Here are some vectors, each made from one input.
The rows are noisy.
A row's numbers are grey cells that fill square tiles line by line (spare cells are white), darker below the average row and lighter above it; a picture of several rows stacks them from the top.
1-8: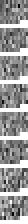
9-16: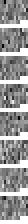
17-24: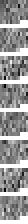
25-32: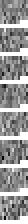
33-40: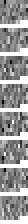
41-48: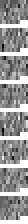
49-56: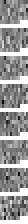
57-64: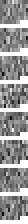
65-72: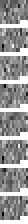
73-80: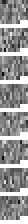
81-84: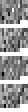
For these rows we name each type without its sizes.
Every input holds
a point on a line and a node of a tree, together with either a fixed value, or a node of a tree.
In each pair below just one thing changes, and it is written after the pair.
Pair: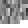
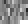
the node of one of the two trees
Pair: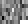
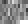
the place on the line
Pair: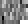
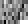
the place on the line
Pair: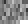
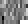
the place on the line
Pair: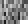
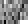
the node of one of the two trees
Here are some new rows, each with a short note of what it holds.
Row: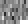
a point on a line and a node of each of two trees
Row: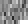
a point on a line and a node of each of two trees
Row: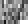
a point on a line and a node of each of two trees
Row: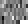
a point on a line and a node of each of two trees
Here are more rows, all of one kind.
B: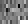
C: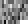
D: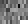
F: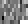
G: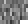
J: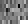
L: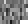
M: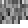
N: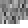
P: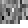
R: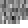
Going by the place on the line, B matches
D and J.
